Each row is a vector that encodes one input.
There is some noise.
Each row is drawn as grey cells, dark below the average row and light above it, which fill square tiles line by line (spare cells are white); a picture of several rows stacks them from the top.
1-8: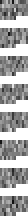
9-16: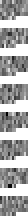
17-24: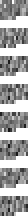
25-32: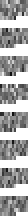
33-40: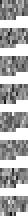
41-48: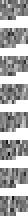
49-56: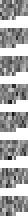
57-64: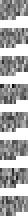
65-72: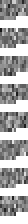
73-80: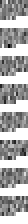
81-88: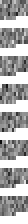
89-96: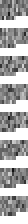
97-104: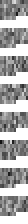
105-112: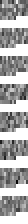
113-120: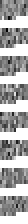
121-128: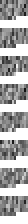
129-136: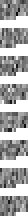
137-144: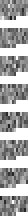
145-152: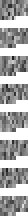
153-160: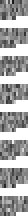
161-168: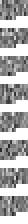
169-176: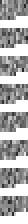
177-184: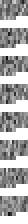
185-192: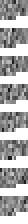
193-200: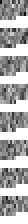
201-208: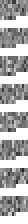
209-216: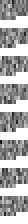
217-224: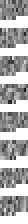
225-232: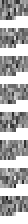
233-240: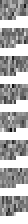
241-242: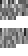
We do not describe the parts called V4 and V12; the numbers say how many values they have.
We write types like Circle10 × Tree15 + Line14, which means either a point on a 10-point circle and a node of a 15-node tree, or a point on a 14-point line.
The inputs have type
Line6 × (Line6 × V4 + V12).
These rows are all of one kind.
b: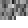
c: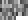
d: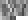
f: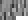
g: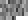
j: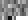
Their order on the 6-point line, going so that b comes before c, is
j, b, d, g, f, c.
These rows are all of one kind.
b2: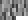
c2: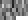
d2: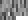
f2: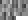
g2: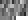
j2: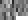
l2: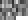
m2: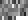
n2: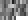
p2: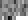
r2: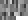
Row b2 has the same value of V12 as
d2, f2 and r2.
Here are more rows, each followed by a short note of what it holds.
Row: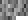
a point on a 6-point line and a value of V12
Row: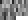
a point on a 6-point line and a value of V12
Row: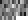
a point on a 6-point line and a value of V12
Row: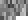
a point on each of two 6-point lines and a value of V4
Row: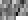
a point on each of two 6-point lines and a value of V4
